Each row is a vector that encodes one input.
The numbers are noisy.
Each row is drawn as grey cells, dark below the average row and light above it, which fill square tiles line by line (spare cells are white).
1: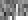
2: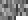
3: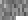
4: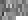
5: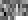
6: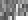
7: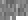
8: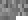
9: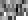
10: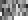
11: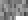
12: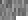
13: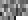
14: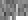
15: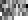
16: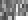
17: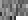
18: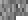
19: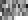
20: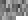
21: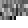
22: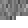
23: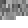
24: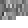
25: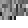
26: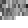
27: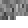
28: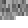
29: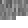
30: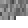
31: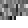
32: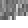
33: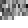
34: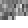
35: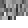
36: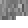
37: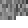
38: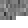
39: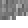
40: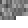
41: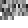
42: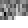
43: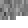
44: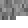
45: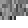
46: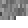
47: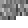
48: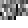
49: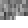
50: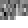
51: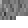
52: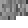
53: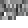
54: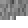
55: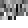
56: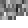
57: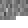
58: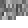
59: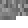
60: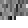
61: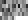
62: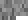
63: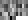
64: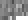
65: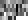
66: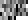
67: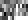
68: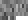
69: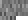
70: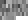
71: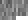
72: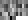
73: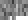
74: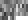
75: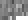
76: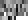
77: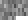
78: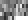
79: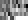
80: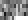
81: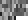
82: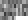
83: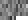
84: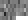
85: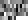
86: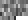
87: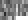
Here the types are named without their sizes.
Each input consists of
either a node of a tree, or a list of points on a circle.
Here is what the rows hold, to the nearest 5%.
About 25% of them hold a node of a tree. The rest are lists of points on a circle.
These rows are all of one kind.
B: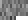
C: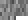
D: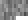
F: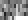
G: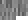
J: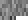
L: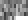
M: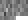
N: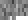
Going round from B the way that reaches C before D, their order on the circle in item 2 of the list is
B, L, F, N, C, G, J, M, D.
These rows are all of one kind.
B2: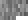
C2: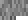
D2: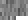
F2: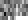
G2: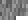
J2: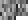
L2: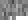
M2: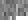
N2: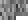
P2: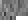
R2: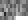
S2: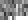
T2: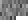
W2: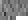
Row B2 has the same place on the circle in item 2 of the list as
F2, M2 and S2.
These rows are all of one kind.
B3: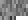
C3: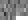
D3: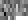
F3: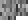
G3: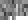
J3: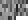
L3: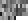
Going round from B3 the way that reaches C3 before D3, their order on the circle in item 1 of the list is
B3, L3, G3, F3, J3, C3, D3.
